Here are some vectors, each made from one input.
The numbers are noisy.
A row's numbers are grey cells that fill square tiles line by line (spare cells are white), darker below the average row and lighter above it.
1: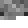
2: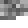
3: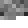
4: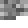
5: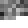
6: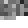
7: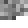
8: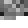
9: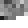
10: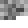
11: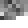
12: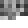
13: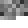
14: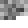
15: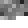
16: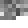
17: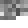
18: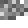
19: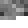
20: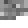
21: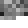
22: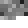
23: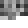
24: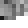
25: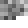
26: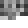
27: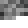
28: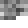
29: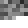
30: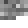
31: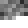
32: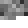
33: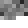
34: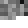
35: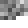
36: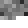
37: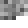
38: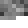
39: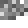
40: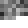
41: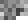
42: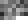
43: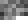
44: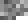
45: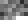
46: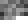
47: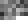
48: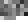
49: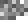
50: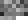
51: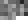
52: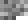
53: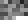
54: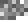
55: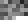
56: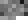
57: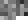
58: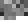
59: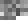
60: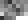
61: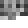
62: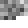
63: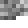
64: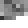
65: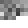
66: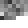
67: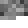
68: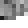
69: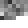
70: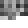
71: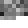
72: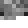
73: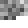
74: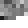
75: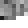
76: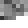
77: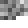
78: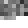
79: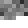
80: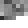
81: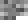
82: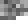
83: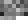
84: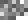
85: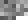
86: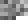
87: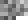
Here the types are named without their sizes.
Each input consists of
a true/false value, together with a list of points on a line.
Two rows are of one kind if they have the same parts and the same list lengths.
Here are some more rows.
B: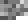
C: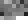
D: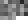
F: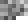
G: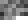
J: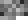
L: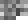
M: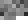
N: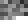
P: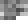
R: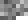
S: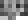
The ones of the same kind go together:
B, D, J, L, M, P, R
C, F
G, N
S

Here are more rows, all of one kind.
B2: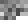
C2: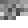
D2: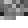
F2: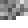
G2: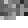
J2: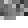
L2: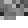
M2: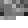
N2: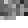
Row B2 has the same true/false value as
C2 and F2.
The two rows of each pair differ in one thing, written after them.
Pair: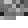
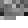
the place on the line in item 1 of the list
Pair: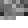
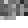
the place on the line in item 1 of the list
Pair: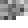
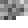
the place on the line in item 1 of the list
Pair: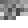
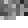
the true/false value
